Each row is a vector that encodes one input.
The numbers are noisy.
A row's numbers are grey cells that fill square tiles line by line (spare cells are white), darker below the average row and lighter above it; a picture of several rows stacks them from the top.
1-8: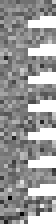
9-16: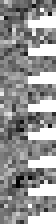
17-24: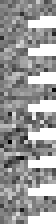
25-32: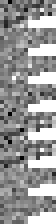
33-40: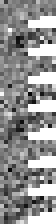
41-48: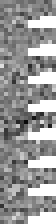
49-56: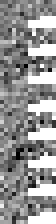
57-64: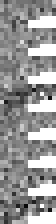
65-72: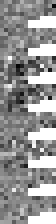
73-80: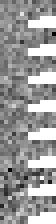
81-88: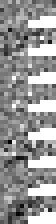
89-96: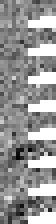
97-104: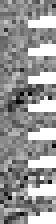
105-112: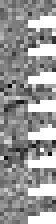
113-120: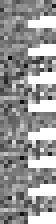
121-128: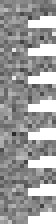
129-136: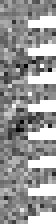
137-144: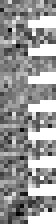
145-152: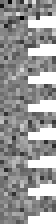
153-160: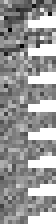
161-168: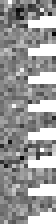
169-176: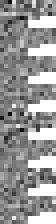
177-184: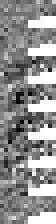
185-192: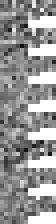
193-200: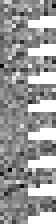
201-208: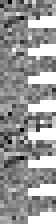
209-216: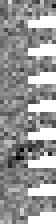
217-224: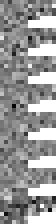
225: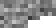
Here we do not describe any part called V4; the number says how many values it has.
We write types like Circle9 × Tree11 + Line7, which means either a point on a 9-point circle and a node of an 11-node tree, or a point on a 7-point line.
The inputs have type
(Bool × Line5 + V4) × Tree11 + Line9.
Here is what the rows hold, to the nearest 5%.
About 30% of them hold a point on a 9-point line. The rest hold a node of an 11-node tree, together with either a point on a 5-point line and a true/false value, or a value of V4.
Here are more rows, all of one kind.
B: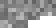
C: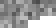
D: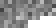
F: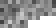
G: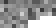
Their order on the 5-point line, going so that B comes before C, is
B, C, D, F, G.
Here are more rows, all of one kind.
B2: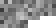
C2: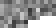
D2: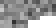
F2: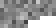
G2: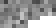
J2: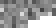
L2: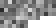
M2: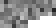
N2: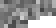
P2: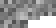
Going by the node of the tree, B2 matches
F2, L2, M2 and P2.
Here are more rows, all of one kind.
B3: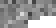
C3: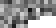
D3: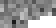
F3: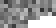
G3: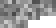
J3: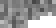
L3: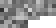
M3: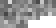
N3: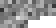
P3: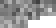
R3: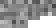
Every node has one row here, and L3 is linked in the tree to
D3.
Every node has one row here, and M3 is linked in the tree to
F3.
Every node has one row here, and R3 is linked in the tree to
C3 and N3.
